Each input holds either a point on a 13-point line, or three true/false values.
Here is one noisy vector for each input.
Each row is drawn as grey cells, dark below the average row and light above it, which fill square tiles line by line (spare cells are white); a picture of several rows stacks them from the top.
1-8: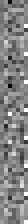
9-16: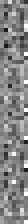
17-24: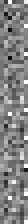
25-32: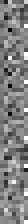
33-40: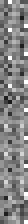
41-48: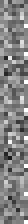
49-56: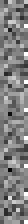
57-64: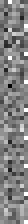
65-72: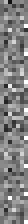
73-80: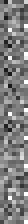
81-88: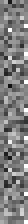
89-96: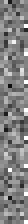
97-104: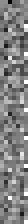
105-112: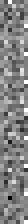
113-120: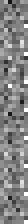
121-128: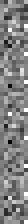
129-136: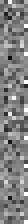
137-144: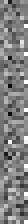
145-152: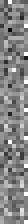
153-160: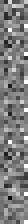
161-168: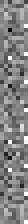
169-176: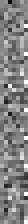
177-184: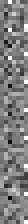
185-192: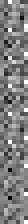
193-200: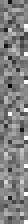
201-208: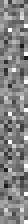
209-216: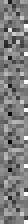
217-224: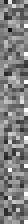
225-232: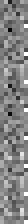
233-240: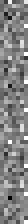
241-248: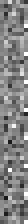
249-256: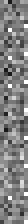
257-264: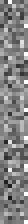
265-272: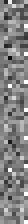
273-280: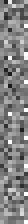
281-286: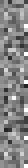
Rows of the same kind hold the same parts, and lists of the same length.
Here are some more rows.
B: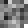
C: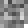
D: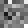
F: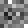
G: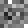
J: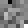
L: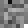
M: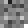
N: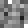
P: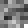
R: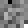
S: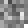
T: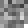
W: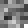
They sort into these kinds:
B, D, F, G, N, P, W
C, J, L, M, R, S, T

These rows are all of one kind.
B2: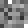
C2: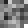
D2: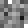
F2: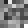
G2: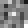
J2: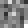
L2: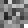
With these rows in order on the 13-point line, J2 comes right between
D2 and G2.
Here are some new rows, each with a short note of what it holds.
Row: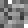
a point on a 13-point line
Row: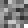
a point on a 13-point line
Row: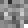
three true/false values
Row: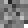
three true/false values
